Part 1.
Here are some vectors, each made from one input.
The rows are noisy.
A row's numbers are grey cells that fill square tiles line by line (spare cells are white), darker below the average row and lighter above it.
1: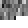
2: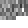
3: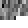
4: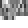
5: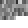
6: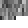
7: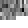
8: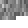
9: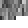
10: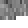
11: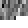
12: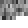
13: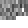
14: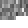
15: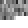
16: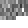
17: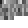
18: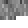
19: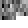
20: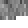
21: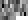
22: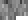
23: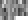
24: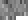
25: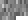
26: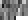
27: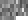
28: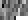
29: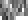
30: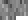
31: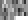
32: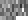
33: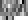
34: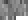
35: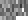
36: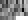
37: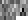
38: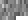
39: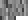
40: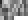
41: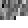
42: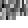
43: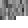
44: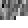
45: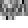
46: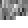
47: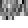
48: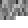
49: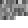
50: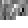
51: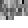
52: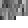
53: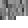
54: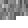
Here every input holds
a point on an 8-point line, together with either a fixed value, or a node of a 7-node tree.
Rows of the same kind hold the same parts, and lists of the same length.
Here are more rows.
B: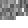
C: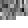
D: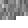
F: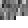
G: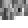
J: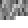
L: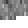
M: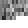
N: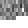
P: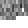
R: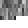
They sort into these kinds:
B, D, F, L, N, P, R
C, G, J, M

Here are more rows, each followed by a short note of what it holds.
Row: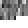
a point on an 8-point line
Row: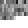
a point on an 8-point line and a node of a 7-node tree
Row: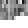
a point on an 8-point line and a node of a 7-node tree
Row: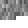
a point on an 8-point line
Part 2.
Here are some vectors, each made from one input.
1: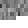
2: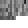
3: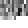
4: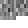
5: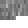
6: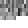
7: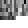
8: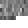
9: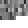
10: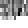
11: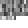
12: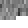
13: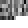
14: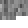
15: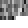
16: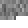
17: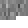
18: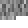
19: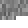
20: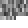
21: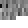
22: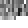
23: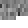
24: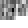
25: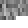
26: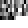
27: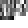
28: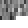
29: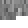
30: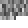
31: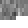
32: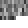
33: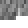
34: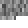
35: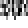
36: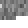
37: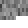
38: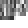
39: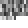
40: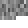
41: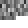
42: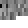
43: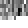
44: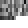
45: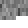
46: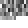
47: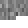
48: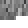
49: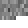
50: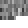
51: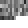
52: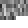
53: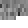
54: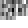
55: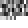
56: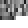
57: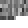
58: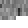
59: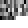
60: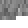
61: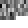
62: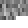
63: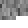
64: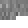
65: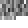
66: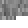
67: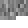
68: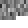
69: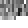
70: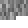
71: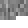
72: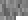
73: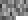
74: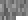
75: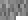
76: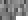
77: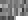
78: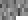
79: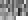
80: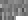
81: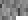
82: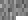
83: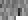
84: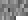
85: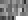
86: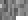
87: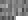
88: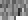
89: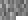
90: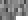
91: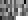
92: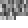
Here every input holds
a list of up to two points on a 9-point line.
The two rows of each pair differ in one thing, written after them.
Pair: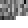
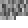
the place on the 9-point line in item 2 of the list
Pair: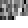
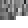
the place on the 9-point line in item 1 of the list
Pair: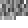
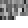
the place on the 9-point line in item 1 of the list
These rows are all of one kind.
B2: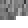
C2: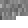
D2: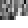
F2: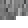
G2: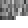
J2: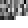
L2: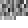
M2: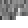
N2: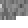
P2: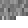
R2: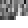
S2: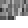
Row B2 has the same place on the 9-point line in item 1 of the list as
F2, J2 and N2.
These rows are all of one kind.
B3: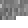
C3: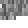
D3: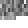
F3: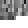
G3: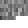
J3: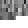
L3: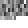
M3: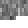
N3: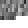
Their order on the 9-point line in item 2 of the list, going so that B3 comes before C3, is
D3, B3, G3, L3, J3, F3, M3, N3, C3.
